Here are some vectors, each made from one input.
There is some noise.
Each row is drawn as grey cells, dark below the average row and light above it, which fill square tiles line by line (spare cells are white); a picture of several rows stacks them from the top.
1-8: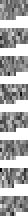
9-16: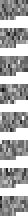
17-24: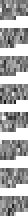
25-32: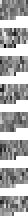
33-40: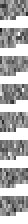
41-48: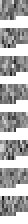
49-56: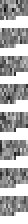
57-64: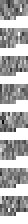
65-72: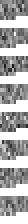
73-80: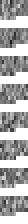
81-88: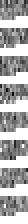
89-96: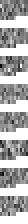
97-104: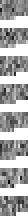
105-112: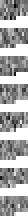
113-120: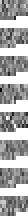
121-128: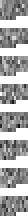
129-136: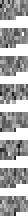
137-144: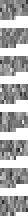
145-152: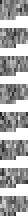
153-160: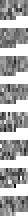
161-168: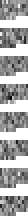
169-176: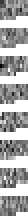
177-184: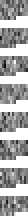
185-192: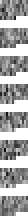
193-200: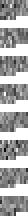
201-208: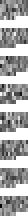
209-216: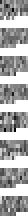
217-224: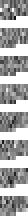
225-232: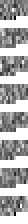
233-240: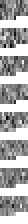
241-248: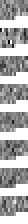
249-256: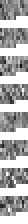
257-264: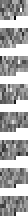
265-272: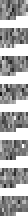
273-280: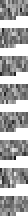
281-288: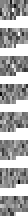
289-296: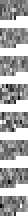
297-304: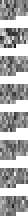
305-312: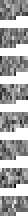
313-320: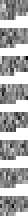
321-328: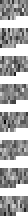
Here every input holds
a point on each of two 8-point circles and five true/false values.
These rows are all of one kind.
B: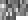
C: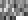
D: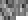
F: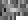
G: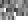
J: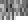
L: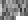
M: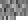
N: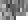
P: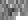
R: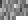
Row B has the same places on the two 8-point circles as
J, L, M and N.
